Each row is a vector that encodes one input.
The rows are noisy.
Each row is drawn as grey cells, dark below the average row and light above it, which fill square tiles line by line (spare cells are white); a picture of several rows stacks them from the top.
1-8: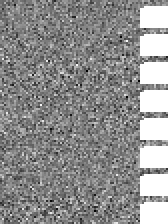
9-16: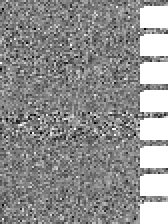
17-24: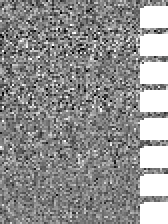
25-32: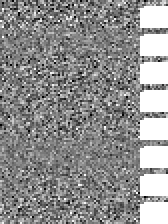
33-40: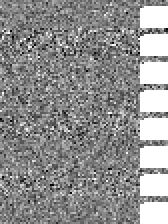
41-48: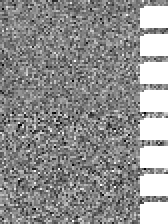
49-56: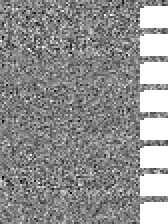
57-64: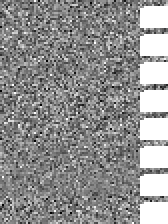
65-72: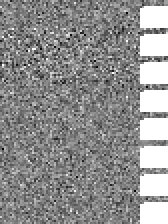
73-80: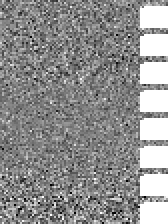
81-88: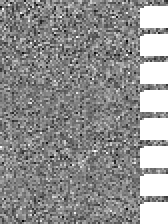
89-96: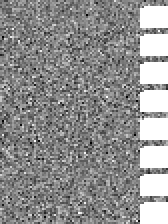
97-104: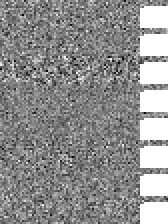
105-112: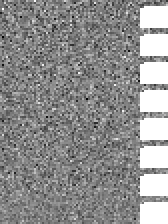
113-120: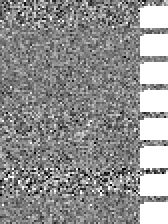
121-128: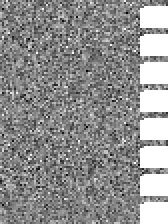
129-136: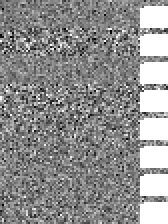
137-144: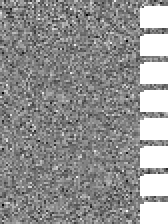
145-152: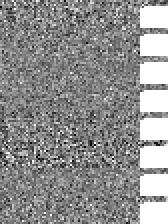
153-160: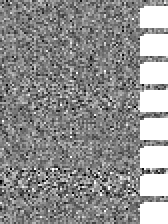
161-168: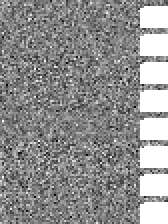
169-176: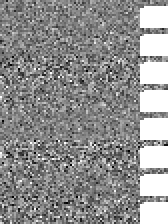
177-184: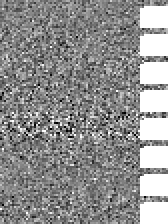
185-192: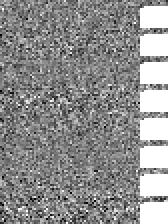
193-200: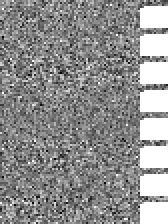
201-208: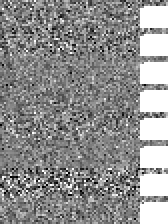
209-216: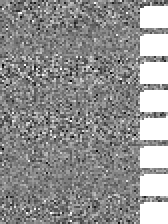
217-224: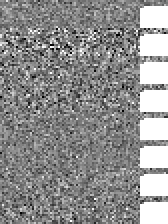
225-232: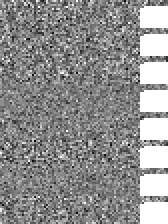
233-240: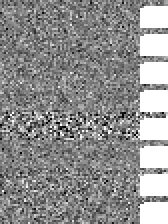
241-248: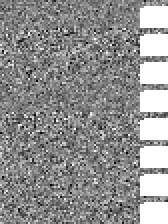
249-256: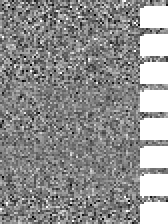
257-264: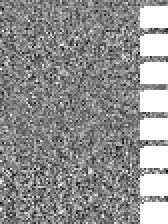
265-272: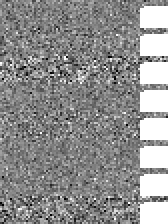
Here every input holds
a node of a 13-node tree, together with either a point on an 8-point circle and a true/false value, or a point on an 11-point circle.
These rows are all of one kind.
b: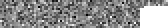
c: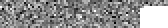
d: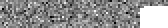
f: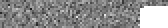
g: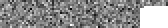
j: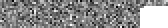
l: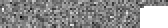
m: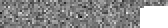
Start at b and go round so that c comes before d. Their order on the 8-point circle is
b, m, l, c, f, d, g, j.
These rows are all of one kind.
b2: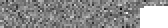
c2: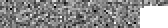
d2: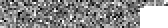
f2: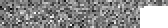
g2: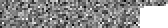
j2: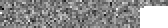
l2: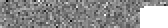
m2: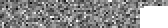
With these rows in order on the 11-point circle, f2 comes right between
j2 and l2.
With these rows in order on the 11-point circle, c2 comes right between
d2 and g2.
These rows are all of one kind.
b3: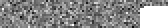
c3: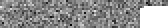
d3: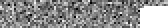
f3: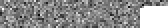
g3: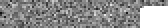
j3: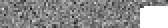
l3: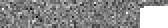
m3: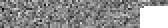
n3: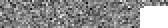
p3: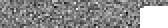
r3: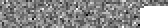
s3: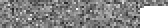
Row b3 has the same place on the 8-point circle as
n3, p3, r3 and s3.
